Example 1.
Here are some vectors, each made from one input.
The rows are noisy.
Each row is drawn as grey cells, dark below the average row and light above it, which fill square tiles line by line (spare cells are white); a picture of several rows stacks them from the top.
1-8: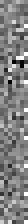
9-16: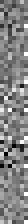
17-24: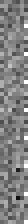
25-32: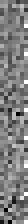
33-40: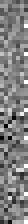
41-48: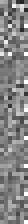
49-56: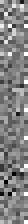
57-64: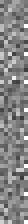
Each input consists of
either a node of an 8-node tree, or a node of a 9-node tree.
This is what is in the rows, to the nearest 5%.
About 50% of them hold a node of an 8-node tree. The rest hold a node of a 9-node tree.
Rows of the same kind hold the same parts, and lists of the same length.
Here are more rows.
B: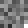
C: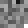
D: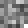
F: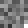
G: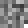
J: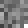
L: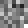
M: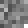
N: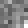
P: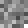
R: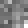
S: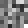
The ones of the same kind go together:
B, C, F, J, M, N, R
D, G, L, P, S

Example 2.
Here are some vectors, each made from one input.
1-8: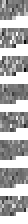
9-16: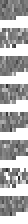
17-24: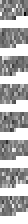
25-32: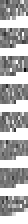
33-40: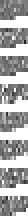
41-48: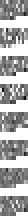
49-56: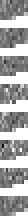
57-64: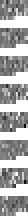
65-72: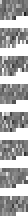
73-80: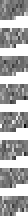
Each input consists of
one of 5 labels and a point on a 6-point line.
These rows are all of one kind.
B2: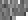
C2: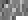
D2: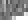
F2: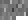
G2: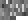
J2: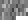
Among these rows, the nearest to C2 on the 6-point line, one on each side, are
B2 and F2.
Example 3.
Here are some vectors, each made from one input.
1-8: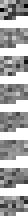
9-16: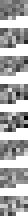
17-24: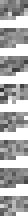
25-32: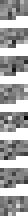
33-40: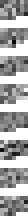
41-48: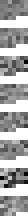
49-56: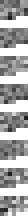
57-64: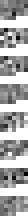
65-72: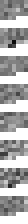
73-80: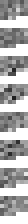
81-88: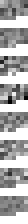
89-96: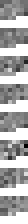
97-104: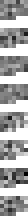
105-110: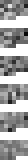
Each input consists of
either one of 5 labels, or a point on each of two 6-point lines.
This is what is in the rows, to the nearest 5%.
About 30% of them hold one of 5 labels. The rest hold a point on each of two 6-point lines.
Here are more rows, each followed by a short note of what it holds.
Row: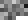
one of 5 labels
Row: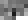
one of 5 labels
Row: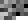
one of 5 labels
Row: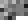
one of 5 labels
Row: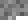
a point on each of two 6-point lines
